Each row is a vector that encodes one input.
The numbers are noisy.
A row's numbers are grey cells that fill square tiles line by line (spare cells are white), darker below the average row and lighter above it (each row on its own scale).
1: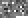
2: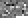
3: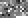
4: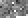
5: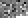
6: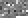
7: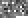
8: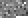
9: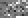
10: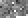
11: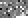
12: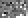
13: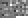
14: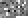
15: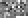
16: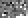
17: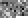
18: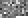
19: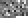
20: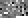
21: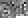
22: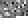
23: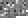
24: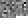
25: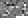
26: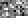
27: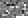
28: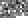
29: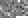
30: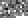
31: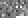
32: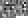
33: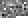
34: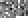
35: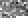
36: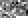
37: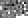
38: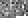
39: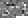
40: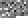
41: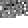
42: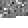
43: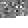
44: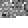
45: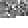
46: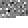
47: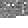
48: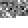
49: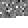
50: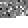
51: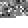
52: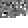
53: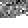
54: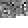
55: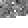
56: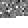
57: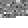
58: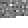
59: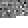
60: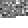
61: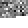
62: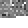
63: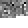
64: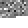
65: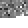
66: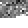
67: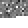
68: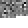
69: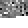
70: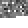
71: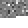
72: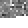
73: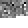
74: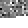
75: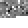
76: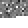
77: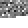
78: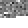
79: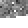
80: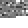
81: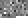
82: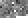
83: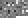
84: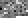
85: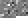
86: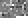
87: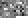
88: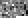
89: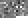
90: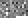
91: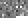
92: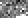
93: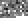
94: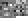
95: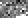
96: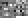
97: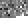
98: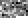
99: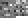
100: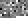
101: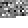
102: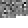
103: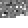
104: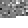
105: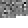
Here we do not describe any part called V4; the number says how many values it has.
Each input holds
a list of up to two items, each one of 5 labels and a value of V4.
